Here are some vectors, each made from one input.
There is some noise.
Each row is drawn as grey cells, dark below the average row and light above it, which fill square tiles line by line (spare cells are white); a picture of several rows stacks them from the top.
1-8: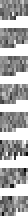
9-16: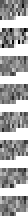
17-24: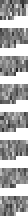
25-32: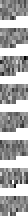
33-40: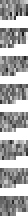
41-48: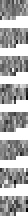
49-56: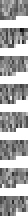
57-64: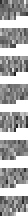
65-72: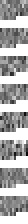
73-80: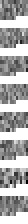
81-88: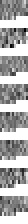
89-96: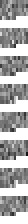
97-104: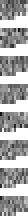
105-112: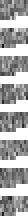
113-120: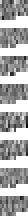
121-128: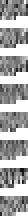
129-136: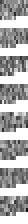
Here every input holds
either a point on a 9-point line, or a node of a 9-node tree, or a node of a 12-node tree.
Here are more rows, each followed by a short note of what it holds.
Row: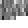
a point on a 9-point line
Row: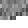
a node of a 9-node tree
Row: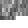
a point on a 9-point line
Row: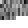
a point on a 9-point line
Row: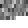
a point on a 9-point line
